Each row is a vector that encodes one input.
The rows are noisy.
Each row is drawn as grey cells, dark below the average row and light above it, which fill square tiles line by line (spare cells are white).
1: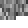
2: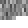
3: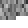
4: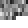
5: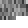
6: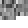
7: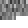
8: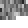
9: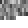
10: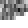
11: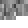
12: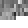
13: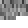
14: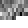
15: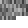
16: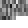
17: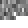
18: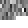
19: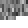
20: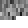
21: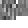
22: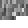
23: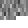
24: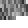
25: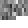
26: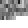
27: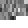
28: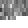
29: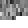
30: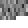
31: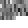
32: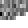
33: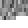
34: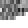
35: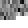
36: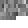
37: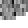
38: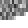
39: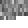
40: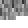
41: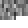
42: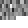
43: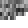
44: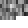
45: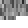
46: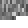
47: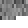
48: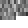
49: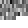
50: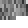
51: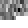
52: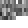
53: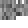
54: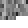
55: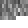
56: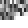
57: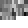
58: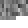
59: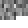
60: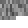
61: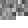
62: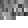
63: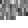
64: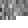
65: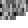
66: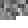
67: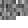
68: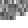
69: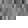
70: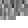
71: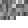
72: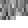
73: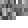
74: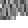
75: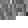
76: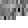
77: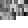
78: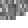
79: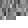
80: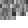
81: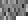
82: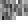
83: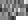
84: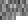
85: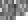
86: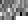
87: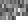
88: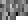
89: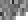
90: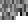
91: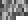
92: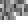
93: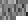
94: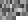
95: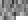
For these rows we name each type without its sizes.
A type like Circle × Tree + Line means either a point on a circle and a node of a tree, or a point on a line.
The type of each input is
Tree × Tree.
